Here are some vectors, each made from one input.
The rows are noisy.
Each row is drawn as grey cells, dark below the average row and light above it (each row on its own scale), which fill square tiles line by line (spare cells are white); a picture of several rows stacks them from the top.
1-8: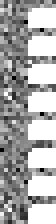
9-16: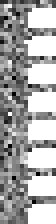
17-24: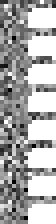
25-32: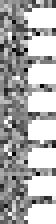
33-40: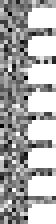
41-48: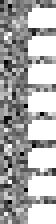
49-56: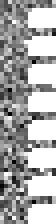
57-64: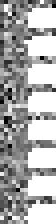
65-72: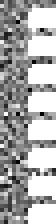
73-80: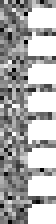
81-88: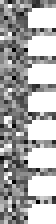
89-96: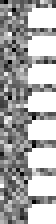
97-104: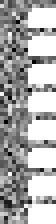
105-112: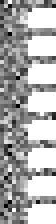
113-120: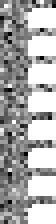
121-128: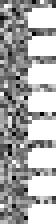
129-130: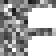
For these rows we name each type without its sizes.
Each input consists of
a list of points on a line.
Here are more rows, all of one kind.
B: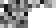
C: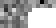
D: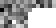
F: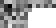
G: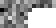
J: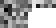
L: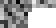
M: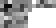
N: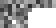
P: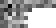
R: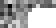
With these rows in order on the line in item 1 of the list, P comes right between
F and R.
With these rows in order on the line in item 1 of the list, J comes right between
F and M.
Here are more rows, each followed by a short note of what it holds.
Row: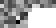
the empty list
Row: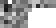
a list of two items
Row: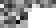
the empty list
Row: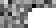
a list of two items
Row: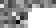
the empty list
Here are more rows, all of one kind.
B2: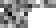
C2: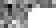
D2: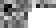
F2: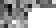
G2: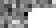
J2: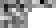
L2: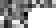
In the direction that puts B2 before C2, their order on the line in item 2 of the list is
L2, B2, G2, D2, F2, C2, J2.
